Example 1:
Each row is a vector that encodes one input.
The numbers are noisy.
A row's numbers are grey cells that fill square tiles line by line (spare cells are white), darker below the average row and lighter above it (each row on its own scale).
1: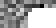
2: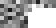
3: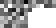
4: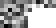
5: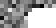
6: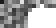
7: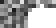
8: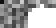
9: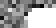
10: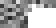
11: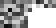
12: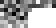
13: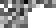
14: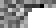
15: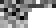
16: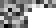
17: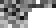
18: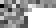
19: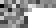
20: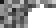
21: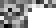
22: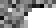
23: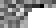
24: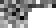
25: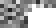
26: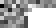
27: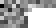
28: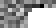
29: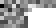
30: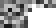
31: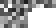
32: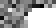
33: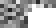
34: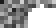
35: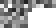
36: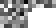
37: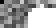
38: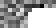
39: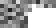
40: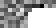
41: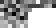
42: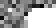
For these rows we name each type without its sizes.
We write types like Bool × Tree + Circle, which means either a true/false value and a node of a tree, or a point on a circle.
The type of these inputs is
Line.
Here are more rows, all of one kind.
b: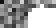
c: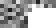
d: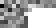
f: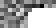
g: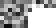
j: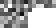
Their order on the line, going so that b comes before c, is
f, b, j, g, c, d.
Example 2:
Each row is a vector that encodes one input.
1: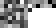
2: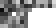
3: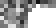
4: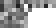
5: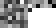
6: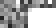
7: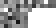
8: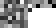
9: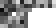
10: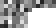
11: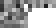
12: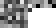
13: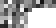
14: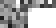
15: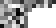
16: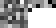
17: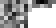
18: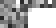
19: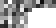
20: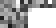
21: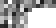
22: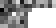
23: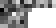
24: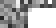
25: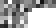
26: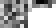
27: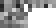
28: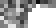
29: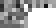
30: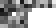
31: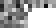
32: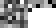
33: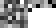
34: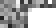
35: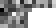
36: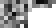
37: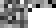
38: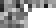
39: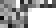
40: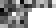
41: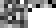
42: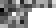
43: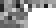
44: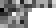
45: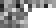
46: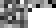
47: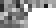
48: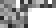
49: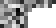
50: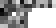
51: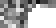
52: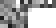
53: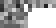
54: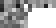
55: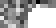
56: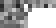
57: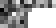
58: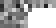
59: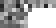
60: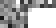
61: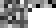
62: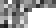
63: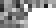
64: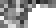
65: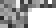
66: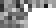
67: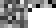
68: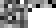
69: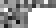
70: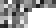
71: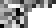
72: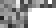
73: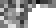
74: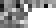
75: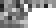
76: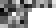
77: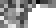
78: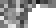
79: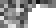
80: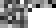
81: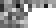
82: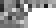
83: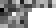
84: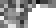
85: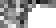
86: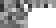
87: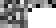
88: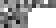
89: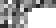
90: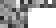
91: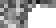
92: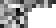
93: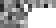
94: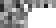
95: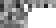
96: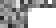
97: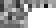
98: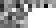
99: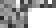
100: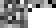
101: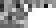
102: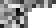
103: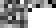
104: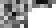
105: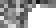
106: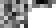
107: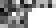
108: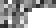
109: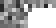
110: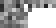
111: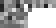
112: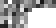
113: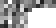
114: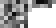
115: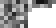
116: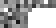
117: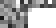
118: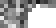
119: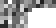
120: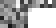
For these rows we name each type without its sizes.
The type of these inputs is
Label.
